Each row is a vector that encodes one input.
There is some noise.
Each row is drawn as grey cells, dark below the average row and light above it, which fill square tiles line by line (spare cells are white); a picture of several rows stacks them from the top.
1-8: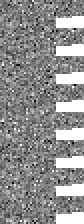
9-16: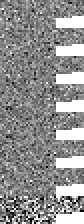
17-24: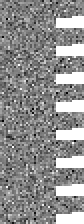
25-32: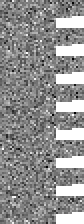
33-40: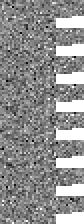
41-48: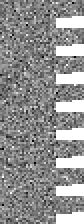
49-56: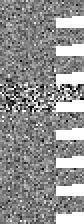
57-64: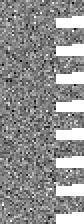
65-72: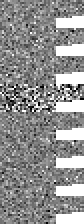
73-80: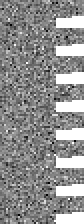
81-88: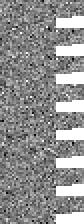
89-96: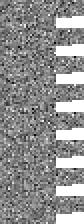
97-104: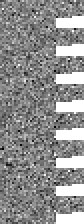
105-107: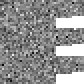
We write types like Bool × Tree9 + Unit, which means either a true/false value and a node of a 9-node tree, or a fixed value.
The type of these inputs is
Circle6 × Circle6 × (Circle6 × Circle6 + Line3 × Line5) + Unit.
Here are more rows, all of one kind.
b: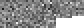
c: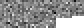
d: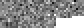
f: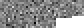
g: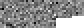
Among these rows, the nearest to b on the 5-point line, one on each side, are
c and d.
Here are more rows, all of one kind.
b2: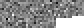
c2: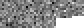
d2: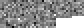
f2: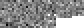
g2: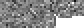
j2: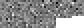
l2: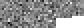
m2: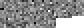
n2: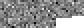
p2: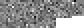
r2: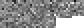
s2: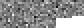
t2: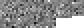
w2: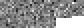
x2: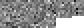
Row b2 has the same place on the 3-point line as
j2, n2, p2 and s2.
